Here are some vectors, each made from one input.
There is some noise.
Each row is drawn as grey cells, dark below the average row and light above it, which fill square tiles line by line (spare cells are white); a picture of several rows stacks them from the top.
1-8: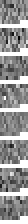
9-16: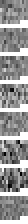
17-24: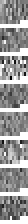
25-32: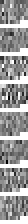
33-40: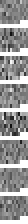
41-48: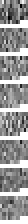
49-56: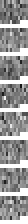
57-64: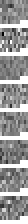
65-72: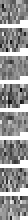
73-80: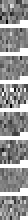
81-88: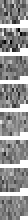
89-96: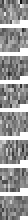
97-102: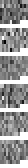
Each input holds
a list of up to two points on an 8-point line.
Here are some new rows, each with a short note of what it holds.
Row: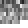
a list of one item
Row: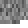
a list of one item
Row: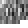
the empty list
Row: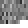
a list of two items
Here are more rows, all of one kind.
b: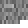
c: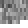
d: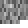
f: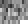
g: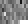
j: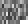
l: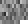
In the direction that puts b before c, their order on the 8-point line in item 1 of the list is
g, d, b, j, f, c, l.
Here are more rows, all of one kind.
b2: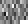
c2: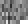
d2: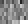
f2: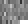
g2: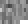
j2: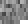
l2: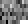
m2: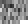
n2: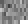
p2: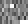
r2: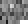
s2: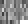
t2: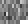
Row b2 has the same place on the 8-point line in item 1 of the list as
g2, j2 and m2.
